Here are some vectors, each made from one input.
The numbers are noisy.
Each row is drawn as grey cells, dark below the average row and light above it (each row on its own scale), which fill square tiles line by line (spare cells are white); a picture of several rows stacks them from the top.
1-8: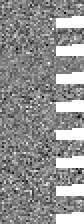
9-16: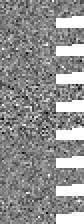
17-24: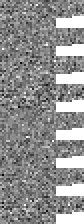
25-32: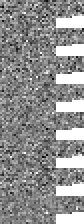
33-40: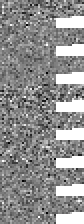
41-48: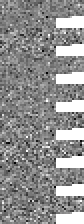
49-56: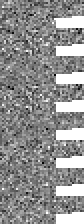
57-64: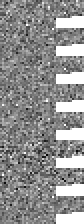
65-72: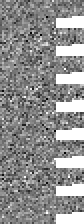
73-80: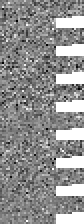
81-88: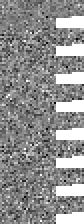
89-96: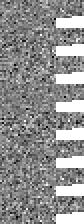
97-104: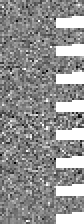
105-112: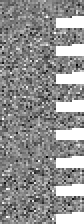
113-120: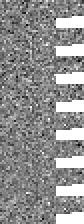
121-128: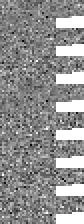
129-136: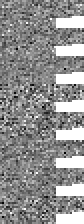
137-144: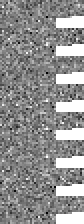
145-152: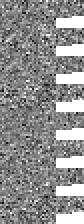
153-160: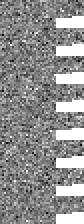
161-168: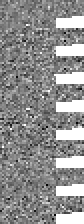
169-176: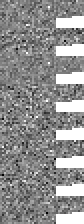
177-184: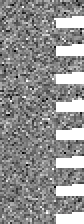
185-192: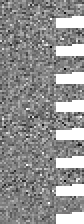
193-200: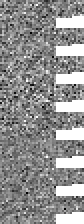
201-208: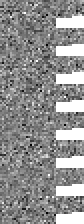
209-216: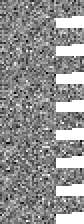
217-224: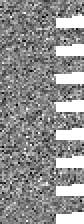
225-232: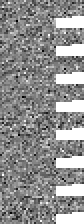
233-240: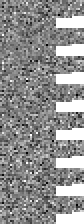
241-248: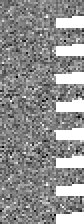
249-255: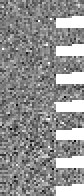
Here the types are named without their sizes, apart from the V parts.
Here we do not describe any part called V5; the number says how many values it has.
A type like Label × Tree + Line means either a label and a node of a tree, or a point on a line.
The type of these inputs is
Bool × Bool × Bool × Bool × (Line + V5) + List(Circle).
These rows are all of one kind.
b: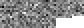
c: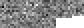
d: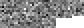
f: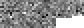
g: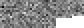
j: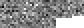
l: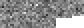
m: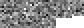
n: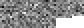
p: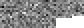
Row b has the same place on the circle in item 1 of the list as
g, n and p.
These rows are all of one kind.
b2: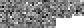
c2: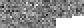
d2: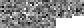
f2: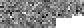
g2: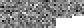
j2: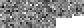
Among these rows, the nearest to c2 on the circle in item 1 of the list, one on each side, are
d2 and j2.
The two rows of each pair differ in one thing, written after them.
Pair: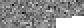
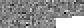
the place on the line
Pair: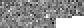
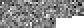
the place on the line
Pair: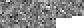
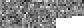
one of the four true/false values
